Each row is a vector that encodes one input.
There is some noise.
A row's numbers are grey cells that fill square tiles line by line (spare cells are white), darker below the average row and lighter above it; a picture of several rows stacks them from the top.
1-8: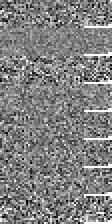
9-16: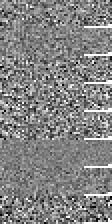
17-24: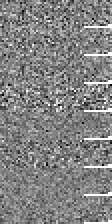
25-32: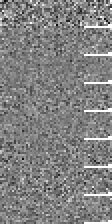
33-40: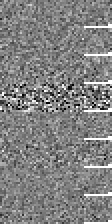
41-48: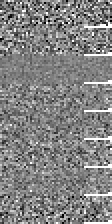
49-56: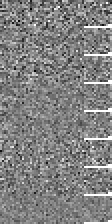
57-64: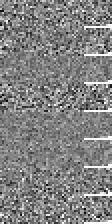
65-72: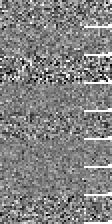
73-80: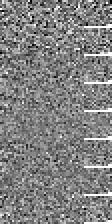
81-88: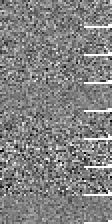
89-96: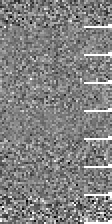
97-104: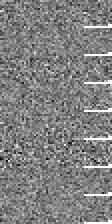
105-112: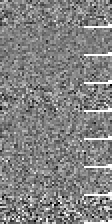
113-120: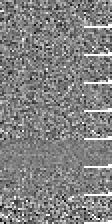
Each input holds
a point on a 6-point line and a true/false value, together with either a point on an 8-point circle, or a fixed value.
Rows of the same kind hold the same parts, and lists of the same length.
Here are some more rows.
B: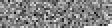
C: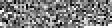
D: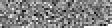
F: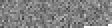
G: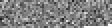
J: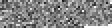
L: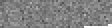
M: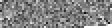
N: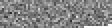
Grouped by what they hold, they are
B, D, G, N
C, F, J, L, M

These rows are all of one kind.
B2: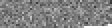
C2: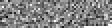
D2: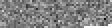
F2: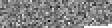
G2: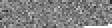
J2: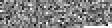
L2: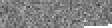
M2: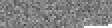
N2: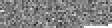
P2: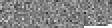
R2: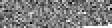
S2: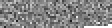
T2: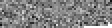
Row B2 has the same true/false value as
N2 and R2.
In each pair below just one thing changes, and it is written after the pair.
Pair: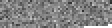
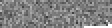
the place on the 6-point line
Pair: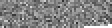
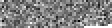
the true/false value
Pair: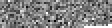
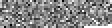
the true/false value
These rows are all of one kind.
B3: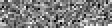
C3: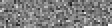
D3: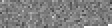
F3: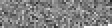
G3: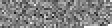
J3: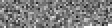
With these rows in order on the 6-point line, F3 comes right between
C3 and J3.
